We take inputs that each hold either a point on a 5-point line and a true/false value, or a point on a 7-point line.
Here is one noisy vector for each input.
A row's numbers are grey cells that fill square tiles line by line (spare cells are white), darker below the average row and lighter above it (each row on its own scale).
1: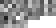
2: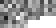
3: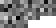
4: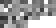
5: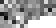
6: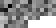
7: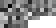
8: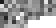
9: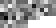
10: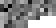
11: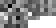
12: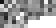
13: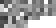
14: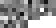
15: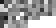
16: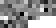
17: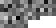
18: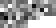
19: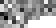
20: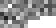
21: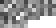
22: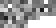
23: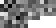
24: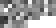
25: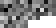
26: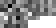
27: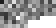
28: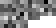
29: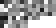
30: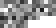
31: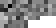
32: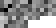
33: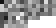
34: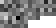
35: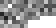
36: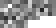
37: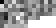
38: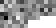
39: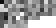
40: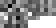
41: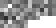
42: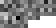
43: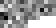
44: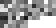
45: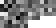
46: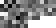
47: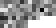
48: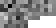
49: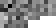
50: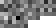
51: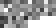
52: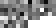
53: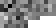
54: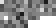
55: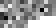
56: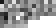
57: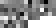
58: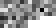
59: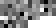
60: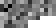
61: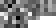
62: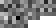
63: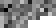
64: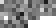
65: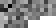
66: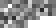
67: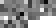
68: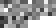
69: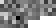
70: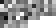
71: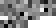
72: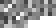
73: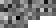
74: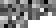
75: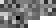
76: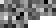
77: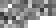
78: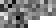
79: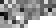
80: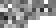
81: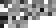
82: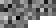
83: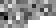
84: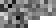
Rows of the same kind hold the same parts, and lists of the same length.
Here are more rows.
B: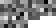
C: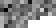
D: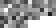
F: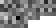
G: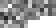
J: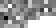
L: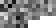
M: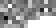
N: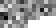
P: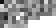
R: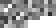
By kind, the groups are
B, C, F, L
D, G, J, M, N, P, R

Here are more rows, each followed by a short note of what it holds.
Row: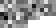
a point on a 5-point line and a true/false value
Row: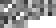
a point on a 5-point line and a true/false value
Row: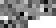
a point on a 7-point line
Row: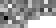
a point on a 5-point line and a true/false value
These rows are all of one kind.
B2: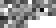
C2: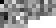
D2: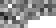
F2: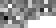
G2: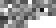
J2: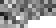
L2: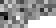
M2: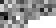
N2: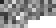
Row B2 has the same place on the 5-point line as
F2 and G2.
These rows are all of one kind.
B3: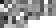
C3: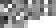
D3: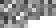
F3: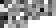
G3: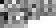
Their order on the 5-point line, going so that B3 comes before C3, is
G3, F3, B3, C3, D3.
